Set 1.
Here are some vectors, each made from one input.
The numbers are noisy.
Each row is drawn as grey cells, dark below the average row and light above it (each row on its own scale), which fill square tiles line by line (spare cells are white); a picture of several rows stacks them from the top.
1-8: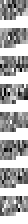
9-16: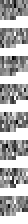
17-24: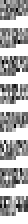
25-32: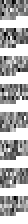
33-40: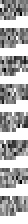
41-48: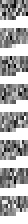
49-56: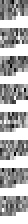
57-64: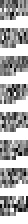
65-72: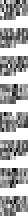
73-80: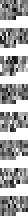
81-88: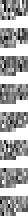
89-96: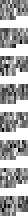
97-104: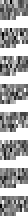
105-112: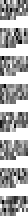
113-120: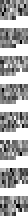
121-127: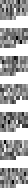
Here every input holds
four true/false values.
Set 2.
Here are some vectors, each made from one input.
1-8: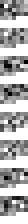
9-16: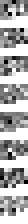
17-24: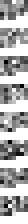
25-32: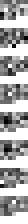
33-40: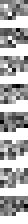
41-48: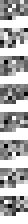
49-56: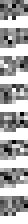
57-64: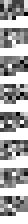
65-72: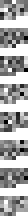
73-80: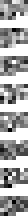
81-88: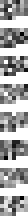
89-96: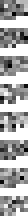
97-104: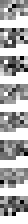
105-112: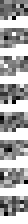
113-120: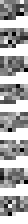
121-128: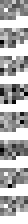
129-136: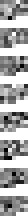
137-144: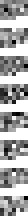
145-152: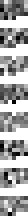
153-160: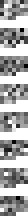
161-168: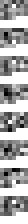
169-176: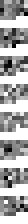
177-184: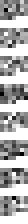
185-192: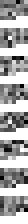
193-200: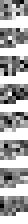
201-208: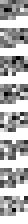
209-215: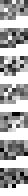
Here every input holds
a point on a 19-point line.
